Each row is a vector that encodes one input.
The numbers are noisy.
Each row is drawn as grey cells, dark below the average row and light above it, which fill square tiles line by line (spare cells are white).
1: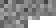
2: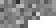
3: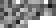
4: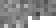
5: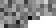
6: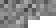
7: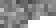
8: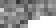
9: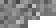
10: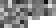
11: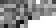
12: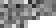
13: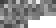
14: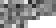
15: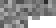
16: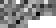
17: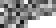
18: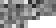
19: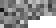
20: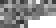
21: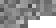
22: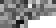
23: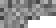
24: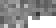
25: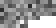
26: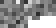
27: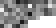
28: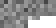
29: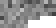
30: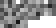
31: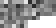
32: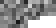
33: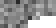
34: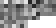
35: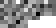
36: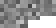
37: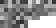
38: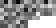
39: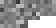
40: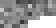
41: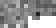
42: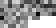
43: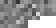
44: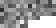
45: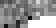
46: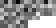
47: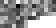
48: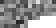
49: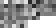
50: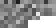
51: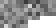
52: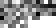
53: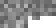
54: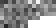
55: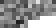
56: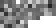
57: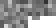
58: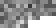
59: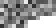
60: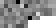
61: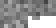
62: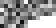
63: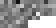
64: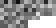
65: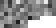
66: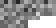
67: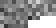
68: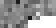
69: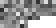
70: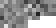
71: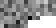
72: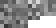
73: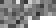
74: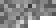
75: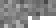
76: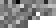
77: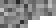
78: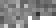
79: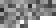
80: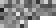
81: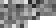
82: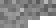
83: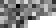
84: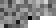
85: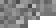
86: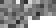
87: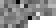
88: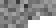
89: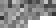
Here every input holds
a true/false value, together with a list of up to two points on a 6-point line.
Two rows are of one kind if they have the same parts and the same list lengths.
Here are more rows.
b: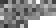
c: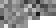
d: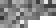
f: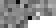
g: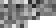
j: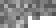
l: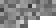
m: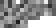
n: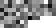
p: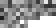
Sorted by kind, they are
b, j, l
c, d, f, m, n, p
g

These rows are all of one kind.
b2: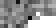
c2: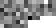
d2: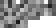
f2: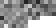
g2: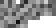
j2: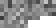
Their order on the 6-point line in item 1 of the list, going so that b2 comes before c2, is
f2, g2, d2, j2, b2, c2.
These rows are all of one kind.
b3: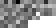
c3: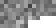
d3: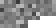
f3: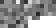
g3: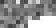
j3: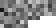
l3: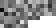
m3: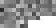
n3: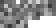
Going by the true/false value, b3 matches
c3, d3 and m3.
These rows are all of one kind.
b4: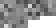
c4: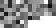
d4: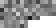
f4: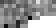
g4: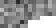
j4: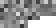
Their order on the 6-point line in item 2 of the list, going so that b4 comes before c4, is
j4, b4, d4, g4, f4, c4.
